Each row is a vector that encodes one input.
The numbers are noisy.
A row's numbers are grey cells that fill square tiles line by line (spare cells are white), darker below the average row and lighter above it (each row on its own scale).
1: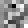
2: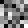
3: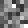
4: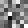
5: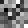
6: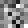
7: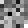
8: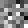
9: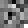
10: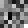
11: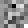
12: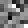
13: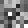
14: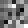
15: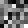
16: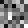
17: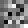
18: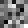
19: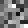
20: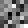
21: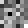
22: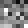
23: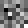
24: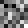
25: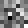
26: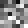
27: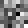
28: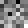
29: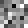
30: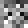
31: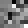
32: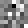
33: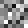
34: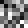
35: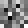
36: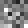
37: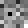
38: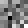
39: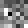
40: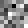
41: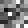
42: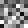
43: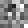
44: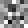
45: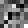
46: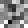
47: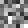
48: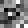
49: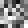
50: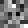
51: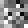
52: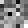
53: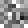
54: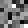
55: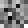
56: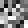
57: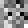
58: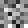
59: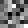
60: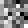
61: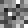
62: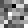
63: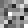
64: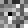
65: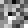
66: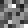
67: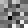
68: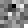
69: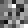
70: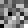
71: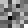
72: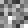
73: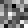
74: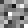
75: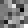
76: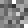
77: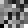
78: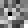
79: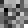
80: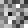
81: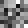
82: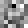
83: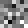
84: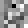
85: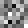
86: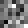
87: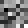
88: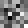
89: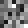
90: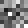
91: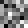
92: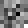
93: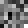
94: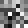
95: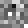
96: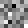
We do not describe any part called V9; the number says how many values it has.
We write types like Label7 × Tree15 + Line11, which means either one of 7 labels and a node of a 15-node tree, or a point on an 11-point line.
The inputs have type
Bool × (Line6 + V9).
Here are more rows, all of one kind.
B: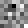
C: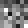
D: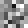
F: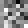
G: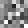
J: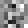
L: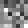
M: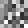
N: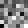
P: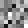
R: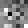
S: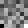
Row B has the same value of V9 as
N and S.
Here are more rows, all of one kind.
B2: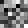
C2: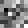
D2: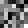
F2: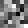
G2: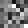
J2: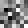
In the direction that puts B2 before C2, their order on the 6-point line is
D2, J2, G2, F2, B2, C2.
